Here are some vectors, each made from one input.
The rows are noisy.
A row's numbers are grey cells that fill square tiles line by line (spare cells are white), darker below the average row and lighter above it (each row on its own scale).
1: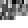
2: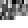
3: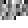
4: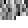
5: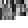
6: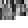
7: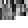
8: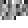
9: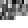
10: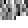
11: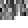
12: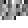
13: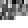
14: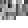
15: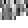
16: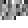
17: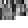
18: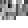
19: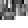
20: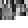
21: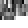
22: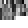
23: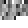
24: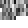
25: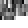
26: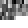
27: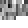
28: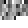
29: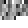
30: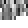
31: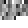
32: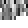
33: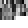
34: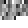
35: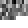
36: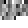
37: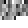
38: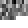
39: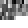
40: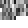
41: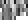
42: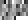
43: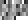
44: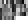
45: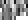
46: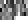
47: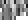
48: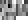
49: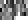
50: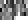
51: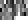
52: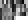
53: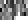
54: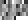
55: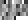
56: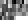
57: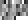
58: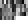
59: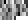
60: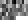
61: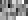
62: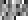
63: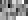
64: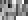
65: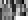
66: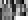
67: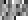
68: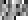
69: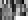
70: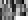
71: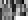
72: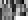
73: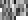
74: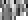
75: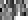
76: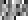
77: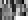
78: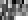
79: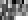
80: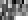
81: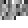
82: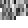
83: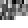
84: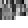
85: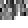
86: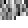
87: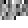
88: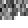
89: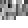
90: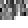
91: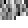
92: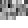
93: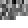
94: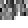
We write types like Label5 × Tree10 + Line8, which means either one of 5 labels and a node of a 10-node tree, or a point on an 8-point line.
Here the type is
Bool × Line6.
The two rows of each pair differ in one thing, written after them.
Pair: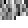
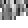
the place on the 6-point line
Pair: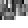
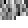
the true/false value
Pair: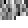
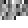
the place on the 6-point line
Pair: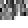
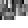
the place on the 6-point line
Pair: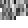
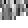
the place on the 6-point line
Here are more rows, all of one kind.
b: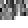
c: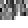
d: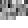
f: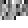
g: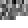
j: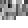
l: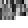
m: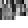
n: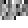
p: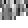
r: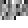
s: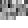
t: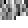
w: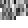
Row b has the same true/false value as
c, g, l and m.
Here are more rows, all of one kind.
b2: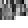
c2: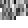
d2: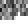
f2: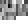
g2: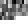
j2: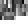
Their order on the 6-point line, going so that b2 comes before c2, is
d2, f2, b2, j2, g2, c2.
